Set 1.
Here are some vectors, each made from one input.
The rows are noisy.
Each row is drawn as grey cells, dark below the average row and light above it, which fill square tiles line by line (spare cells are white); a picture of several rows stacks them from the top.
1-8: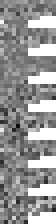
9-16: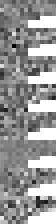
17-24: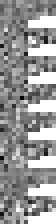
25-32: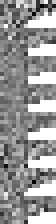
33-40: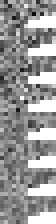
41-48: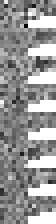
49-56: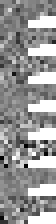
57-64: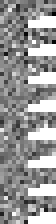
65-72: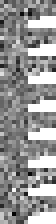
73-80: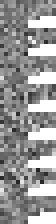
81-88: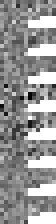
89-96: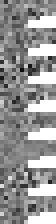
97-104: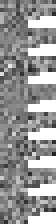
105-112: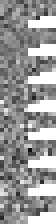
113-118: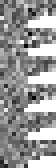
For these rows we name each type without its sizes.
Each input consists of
a list of points on a line.
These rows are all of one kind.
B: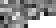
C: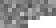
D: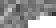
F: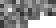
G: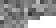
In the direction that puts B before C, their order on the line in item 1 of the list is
D, G, B, F, C.
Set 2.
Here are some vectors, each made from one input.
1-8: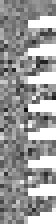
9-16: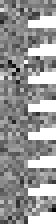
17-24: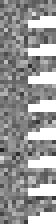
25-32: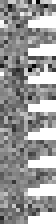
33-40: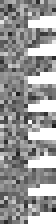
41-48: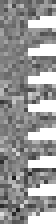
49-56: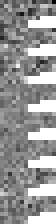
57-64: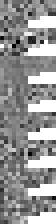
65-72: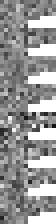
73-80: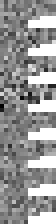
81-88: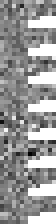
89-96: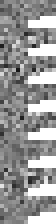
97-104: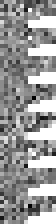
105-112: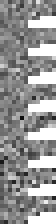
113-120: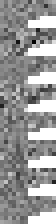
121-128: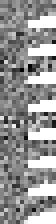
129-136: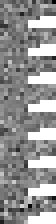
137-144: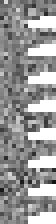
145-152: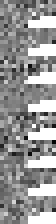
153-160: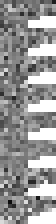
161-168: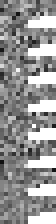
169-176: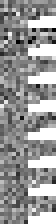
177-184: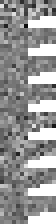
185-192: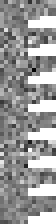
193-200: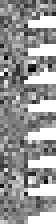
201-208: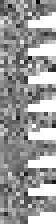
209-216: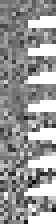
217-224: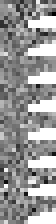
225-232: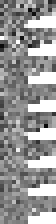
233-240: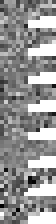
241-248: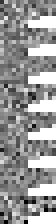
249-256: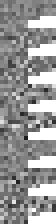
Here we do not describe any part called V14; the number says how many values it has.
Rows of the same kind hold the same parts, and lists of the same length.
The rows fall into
2 kinds.
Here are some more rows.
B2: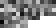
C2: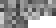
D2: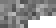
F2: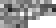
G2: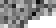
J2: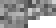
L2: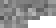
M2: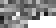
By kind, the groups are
B2, C2, F2, G2, J2, L2, M2
D2

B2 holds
a point on a 12-point line and a value of V14.
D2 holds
a point on a 13-point line.
